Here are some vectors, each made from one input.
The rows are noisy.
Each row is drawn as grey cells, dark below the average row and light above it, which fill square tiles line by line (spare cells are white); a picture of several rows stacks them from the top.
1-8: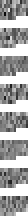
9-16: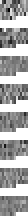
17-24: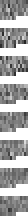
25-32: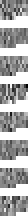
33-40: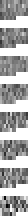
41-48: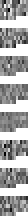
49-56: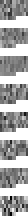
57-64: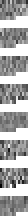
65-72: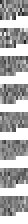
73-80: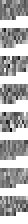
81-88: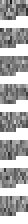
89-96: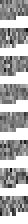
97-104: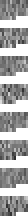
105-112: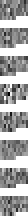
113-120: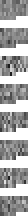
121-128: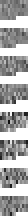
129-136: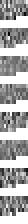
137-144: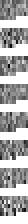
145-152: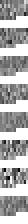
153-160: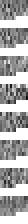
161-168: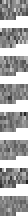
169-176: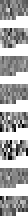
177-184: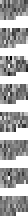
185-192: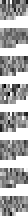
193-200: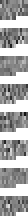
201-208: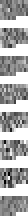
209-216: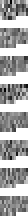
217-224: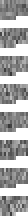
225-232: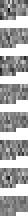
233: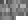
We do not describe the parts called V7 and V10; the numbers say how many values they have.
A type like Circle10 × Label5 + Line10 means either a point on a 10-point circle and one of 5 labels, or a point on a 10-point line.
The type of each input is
Bool × (Label6 + V7 × V10).
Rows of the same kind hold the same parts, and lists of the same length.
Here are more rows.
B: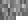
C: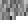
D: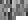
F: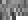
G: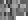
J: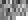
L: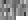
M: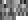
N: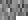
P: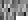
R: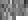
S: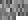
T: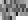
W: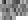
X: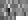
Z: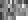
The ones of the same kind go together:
B, C, D, G, J, M, P, X, Z
F, L, N, R, S, T, W

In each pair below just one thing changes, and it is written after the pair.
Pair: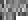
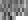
the label
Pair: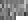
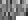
the true/false value
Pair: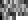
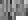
the true/false value
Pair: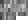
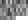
the label
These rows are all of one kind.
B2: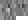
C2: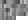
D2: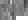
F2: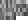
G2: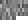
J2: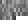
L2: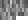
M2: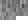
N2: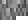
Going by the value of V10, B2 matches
D2, L2 and N2.
